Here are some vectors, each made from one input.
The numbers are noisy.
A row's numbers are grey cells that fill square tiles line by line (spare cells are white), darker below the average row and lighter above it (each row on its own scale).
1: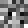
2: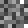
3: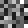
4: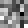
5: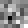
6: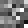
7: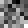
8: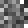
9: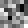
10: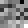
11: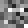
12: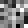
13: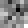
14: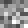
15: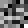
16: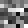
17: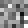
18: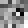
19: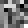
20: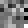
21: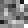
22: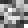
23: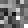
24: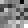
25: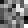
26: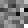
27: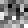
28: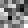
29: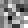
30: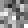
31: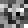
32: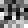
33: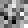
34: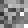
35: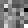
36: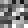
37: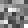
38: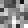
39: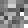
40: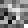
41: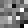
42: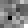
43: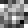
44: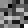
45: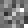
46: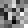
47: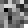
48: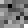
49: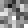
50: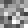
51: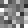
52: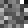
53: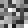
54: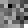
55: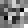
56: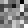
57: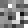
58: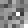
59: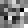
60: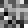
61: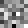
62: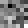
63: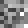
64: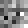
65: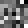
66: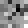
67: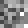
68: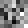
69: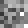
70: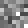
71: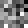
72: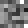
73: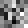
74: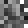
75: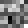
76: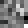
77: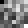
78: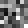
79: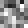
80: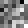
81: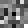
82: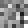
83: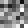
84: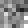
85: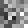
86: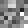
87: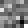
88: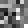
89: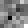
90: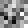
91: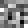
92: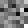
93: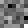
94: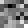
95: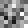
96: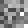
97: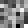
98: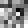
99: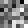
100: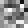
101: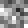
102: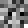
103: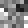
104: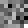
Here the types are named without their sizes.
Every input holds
a label, together with either a fixed value, or four true/false values.
